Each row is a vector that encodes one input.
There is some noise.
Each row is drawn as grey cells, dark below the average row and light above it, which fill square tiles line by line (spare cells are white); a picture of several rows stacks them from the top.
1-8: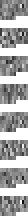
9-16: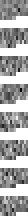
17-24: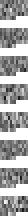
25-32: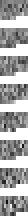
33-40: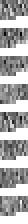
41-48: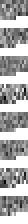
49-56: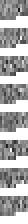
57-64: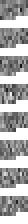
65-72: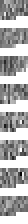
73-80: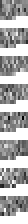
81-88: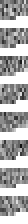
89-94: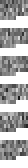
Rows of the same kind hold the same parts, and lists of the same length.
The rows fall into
4 kinds.
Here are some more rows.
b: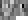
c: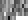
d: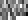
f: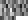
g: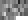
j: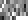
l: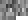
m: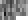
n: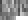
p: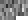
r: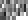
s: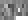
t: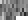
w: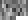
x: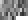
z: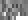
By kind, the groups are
b, c, d, g, n, s, z
f, l, p, w
j, r
m, t, x

